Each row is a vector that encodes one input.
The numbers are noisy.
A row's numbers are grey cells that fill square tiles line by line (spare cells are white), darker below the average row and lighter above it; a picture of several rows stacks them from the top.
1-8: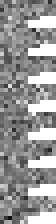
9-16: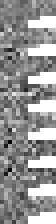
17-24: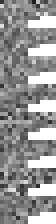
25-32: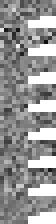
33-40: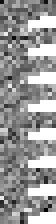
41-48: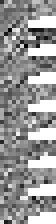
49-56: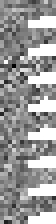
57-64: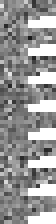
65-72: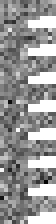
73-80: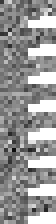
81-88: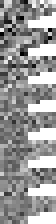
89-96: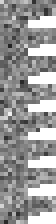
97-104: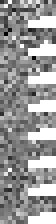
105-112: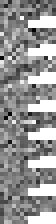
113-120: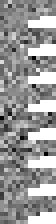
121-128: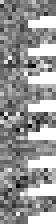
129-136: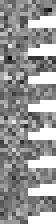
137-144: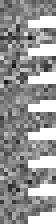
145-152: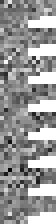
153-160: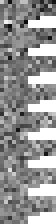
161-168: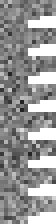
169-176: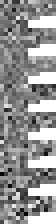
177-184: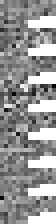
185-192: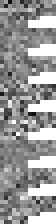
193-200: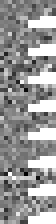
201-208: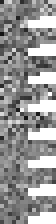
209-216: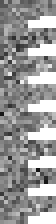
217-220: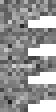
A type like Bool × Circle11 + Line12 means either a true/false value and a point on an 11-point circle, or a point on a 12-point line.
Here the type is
Bool × Bool × Bool × Line17 + Line9.
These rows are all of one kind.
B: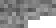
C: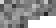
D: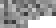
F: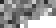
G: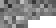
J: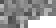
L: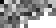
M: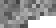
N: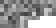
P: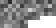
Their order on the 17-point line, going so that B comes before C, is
D, P, G, F, L, J, N, M, B, C.
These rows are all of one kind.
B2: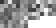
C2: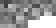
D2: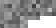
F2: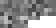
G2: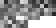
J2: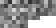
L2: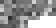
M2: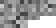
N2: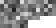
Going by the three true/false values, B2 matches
D2, F2 and G2.
